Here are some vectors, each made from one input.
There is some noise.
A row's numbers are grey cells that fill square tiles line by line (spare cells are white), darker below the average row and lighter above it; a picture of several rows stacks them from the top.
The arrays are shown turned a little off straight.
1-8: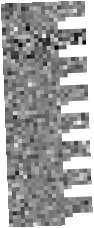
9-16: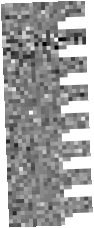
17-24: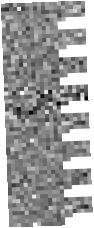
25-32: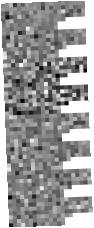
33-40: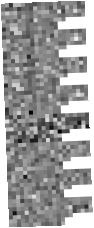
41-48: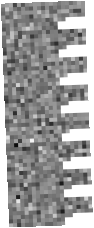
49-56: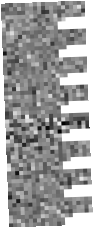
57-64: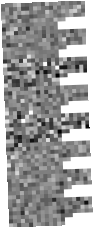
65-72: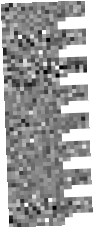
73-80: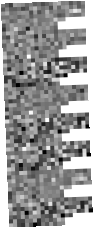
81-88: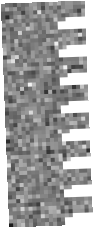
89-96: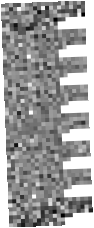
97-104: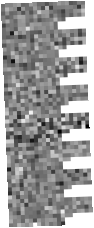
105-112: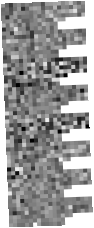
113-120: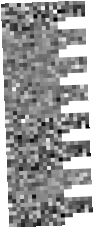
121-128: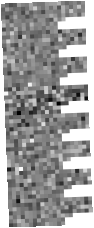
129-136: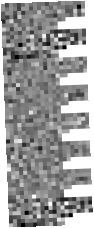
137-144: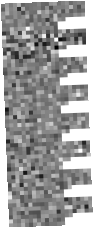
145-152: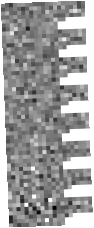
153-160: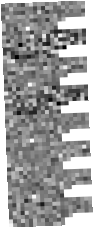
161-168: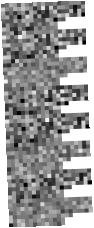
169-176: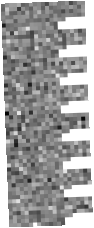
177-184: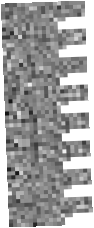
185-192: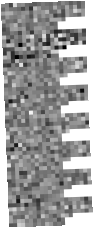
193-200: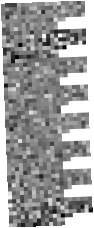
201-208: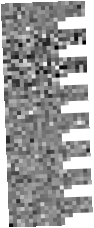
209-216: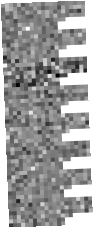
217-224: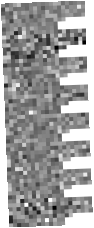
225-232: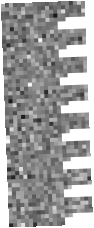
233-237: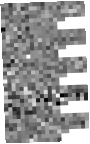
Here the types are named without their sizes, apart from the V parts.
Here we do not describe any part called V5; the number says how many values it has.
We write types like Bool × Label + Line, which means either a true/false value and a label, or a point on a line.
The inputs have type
Bool × V5 + List(Line).
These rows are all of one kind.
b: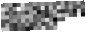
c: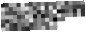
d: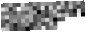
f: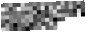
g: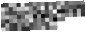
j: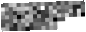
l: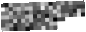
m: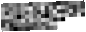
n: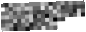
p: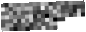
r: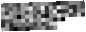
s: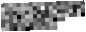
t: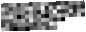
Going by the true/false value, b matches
m, r and s.
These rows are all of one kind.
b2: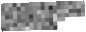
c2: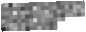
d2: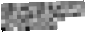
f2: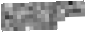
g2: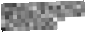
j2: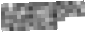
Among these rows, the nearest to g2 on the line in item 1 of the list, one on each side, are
b2 and d2.
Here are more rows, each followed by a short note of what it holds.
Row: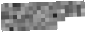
a list of three items
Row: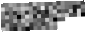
a true/false value and a value of V5
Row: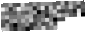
a true/false value and a value of V5
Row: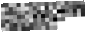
a true/false value and a value of V5
